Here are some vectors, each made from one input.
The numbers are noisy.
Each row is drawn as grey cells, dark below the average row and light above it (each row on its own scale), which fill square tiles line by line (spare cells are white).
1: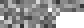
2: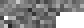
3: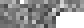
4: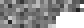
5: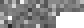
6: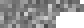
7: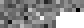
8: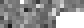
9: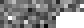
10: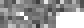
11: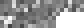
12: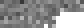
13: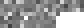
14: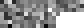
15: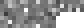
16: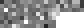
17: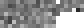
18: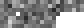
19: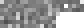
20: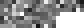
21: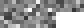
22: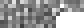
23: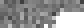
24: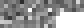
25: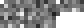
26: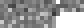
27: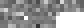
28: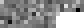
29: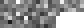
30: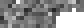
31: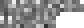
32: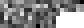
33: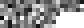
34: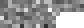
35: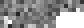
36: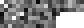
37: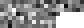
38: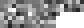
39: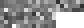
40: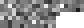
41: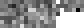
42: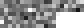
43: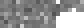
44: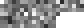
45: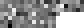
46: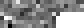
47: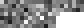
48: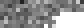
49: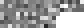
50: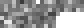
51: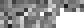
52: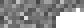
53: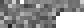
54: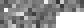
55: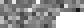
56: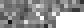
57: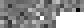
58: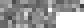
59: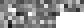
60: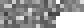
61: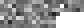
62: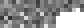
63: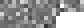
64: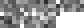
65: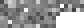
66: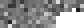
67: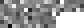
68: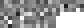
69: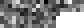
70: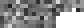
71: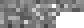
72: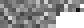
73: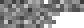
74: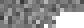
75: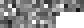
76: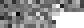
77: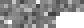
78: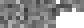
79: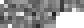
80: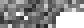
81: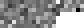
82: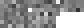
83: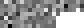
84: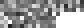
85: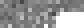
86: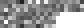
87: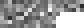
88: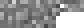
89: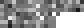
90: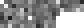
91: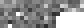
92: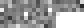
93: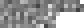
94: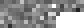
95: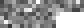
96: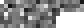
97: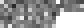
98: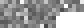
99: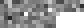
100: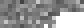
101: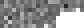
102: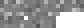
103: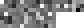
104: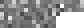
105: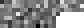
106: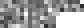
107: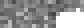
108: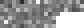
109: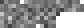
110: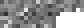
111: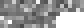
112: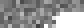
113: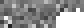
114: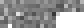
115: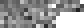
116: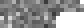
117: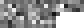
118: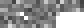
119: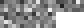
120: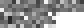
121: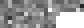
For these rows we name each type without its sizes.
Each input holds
a list of points on a circle.
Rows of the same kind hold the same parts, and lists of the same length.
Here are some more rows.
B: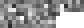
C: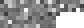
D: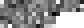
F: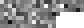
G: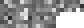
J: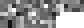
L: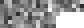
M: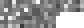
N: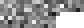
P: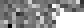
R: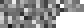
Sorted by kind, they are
B, F, J, N
C, G, L, P
D, M, R

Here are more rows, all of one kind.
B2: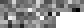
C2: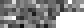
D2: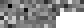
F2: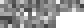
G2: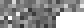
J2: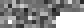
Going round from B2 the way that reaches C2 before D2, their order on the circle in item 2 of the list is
B2, F2, G2, C2, J2, D2.
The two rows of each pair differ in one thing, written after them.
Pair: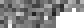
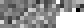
the place on the circle in item 1 of the list
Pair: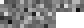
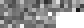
the place on the circle in item 2 of the list
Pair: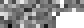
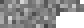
the place on the circle in item 2 of the list
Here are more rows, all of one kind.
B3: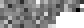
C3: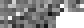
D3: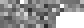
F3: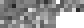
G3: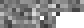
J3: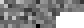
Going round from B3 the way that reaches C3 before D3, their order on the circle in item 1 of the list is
B3, J3, C3, D3, G3, F3.
